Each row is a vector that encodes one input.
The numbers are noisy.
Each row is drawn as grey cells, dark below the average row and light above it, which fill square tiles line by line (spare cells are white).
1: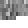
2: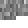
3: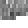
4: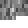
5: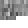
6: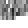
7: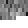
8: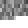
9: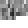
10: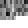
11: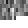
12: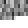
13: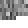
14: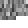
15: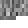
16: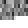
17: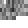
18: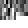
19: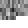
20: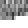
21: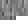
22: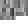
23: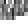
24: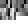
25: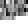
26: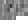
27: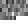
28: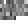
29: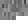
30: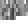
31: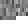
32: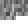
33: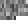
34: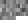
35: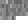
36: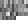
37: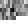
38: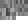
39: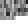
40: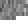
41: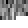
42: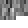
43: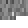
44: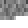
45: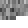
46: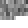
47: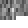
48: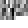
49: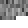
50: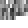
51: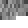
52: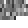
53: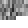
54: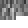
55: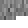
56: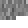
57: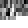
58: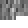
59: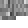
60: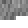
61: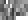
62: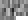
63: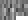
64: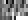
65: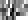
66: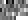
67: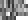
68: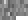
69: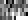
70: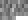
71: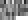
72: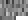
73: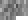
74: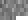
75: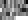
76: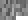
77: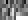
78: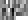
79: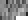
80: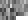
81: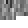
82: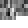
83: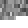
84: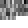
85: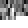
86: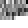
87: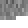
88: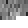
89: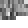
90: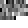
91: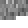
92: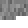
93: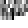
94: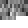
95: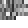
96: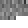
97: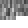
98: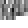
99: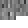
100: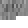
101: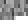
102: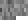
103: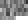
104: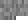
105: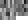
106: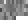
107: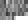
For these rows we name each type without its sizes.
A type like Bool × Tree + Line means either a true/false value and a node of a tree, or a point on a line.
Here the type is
(Bool × Bool × Bool × Bool + Unit) × Circle + Line.
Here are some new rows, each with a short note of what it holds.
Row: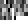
a point on a circle and four true/false values
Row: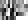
a point on a circle and four true/false values
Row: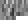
a point on a circle
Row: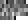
a point on a circle
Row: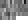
a point on a circle
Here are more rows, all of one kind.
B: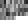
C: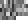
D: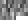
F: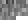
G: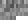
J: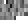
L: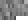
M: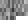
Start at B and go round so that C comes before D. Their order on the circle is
B, C, F, D, M, G, J, L.
